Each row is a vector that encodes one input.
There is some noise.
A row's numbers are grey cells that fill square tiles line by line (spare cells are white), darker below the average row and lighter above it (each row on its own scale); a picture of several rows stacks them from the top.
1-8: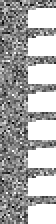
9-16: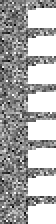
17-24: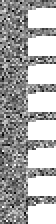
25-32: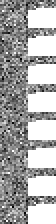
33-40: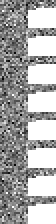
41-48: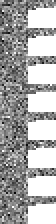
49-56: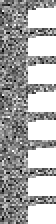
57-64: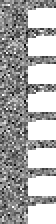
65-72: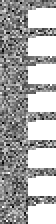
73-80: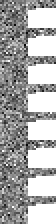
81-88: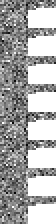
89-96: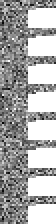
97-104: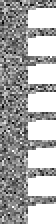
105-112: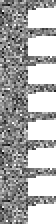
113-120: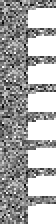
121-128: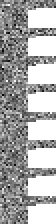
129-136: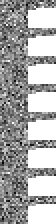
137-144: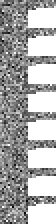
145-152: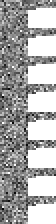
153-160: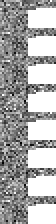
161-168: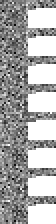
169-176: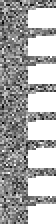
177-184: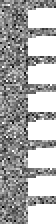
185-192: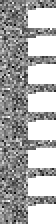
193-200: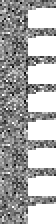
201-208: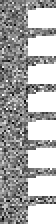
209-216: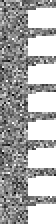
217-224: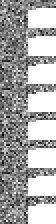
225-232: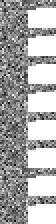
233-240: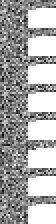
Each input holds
three true/false values.
